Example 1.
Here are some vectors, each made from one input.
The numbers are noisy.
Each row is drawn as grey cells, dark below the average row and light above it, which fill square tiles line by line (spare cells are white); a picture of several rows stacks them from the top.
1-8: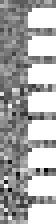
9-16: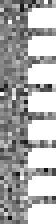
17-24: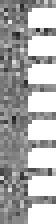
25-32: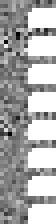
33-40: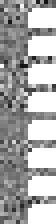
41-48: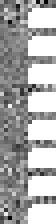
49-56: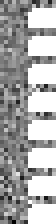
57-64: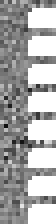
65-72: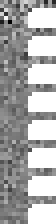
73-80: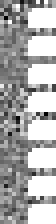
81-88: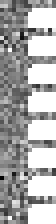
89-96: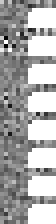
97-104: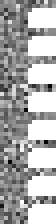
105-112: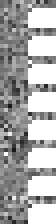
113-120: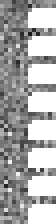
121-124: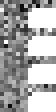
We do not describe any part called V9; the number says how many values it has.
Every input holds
either a point on a 10-point line and a value of V9, or three true/false values.
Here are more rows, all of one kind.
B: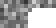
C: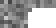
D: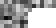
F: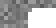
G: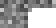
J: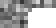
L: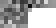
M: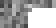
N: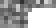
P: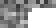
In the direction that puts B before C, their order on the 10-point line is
P, D, L, M, G, B, N, J, C, F.
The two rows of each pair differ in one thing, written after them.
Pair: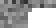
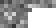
the place on the 10-point line
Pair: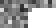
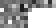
the place on the 10-point line
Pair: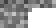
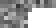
the place on the 10-point line
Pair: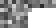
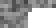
the place on the 10-point line
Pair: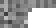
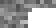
the value of V9
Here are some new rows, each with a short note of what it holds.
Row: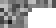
a point on a 10-point line and a value of V9
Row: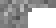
three true/false values
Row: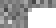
three true/false values
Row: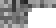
a point on a 10-point line and a value of V9
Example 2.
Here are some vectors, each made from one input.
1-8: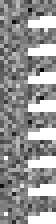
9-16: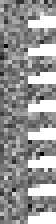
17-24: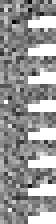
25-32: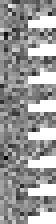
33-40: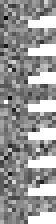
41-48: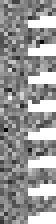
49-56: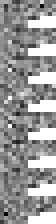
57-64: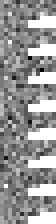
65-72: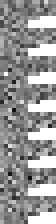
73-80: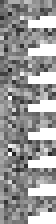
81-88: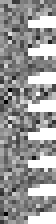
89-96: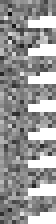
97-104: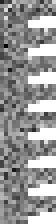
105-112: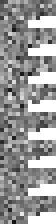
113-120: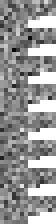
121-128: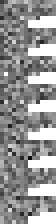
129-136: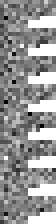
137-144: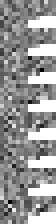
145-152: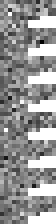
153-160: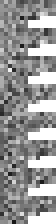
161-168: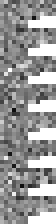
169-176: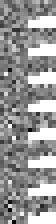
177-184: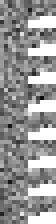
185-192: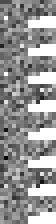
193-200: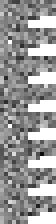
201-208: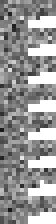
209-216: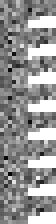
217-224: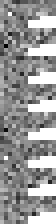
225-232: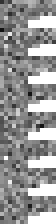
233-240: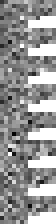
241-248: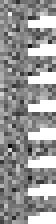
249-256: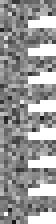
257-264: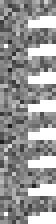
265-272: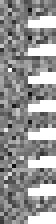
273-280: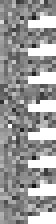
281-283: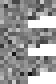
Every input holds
either three true/false values, or a list of up to two points on a 4-point line.
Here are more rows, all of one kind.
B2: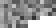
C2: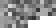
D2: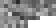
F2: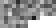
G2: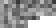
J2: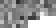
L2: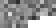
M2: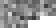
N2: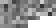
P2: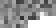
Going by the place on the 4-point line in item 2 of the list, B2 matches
C2, D2, G2 and N2.
